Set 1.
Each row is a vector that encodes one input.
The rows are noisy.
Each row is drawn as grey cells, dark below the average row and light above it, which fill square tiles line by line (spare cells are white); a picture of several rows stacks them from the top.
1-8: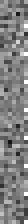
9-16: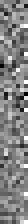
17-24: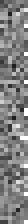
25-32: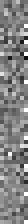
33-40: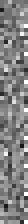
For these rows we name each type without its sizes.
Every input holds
a point on each of two lines and a true/false value.
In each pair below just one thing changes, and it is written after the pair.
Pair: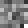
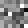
the true/false value
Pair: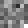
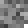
the true/false value
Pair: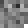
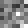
the place on one of the two lines
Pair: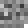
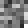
the place on one of the two lines
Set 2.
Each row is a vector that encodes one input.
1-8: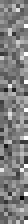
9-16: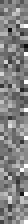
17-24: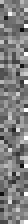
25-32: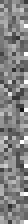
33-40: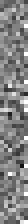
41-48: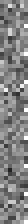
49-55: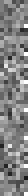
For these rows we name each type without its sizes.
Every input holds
a node of a tree, together with either a fixed value, or three true/false values.
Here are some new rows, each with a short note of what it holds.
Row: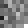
a node of a tree and three true/false values
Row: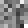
a node of a tree
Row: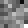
a node of a tree and three true/false values
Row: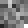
a node of a tree and three true/false values
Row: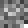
a node of a tree and three true/false values
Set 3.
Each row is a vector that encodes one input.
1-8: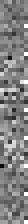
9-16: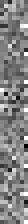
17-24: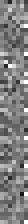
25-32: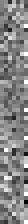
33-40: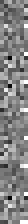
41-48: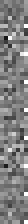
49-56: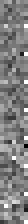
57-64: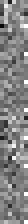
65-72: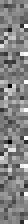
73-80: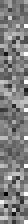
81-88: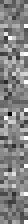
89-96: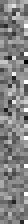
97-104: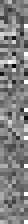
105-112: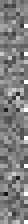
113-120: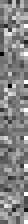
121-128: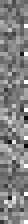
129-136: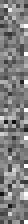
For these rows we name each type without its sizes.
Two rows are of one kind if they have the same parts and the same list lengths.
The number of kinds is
3.
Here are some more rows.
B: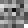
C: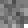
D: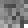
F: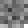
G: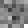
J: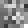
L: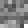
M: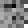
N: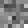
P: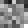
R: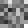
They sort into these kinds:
B
C, D, F, G, L, M, N, R
J, P

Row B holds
a fixed value.
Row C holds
three true/false values.
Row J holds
a node of a tree.
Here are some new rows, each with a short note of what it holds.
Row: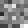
a node of a tree
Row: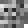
a fixed value
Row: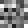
a fixed value
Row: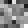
a node of a tree
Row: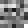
a fixed value
